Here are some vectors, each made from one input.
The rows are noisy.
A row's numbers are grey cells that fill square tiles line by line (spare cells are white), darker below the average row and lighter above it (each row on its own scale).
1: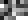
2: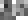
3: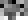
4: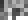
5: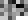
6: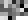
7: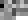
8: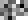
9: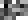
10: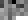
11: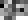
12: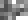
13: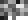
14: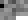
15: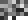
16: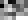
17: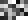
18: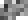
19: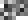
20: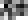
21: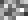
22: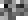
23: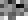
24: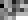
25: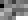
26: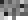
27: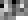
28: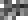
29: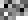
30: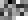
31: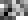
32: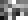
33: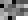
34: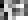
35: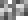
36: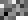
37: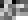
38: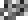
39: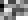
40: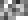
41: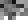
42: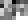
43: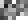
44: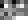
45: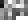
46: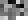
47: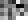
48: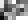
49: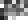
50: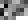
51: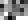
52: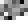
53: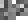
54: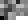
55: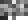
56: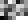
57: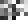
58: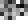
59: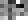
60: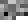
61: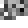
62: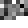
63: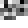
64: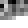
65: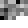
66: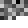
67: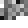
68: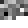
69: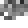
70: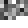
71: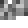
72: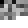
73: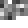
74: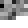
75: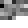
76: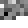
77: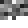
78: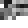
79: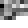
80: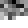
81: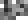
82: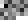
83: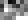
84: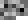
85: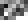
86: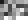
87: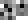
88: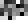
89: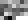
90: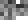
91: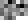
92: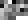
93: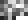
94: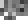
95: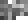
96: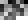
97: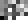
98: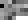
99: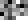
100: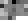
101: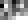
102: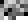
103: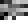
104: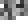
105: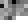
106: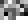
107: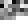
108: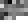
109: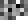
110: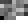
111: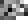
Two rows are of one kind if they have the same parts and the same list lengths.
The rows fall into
2 kinds.
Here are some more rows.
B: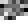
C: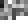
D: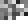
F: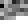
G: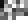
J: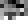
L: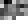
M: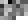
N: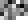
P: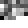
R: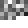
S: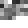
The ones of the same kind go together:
B, C, D, F, G, M, R, S
J, L, N, P

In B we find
a point on a 9-point circle and one of 5 labels.
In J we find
a point on a 9-point circle and a point on a 6-point line.
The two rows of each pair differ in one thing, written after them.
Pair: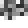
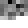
the place on the 9-point circle
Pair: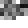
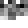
the place on the 9-point circle
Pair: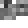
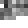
the place on the 6-point line
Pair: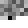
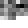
the place on the 6-point line
